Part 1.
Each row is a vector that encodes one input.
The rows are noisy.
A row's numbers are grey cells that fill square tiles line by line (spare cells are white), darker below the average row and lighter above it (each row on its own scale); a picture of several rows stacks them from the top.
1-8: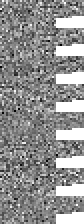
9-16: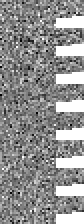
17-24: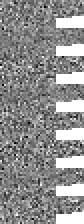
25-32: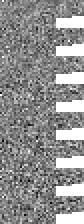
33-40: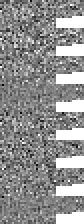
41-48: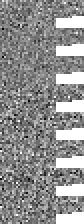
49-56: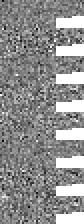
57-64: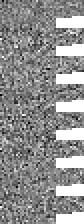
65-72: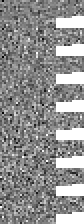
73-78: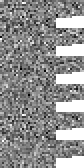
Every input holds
a list of up to two points on a 9-point line.
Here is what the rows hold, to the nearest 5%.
All of them are lists of up to two points on a 9-point line: about 10% are empty, 25% hold one and 65% two.
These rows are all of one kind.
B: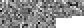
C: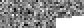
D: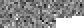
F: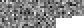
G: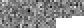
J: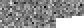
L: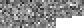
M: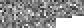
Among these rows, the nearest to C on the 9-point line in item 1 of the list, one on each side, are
F and L.
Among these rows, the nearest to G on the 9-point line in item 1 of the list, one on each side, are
B and D.
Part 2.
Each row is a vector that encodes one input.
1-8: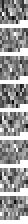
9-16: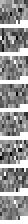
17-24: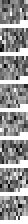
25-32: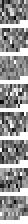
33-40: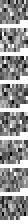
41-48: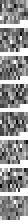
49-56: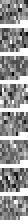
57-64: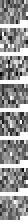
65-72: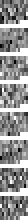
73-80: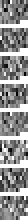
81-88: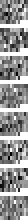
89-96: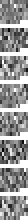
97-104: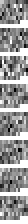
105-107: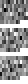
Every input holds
a true/false value, together with either a point on a 6-point circle, or a fixed value.
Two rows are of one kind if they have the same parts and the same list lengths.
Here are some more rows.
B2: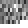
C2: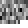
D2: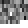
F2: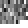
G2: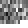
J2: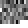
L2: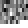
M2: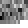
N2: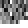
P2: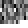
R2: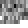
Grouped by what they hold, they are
B2, C2, D2, F2, G2, J2, L2, M2, N2, P2
R2

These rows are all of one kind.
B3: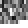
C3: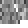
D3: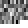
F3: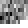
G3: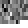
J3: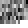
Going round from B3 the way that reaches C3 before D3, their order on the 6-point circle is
B3, C3, G3, D3, J3, F3.
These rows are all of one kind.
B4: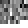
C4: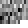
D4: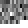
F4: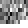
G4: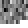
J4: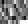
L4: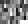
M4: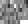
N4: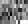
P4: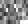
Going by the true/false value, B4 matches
D4, G4, J4 and L4.
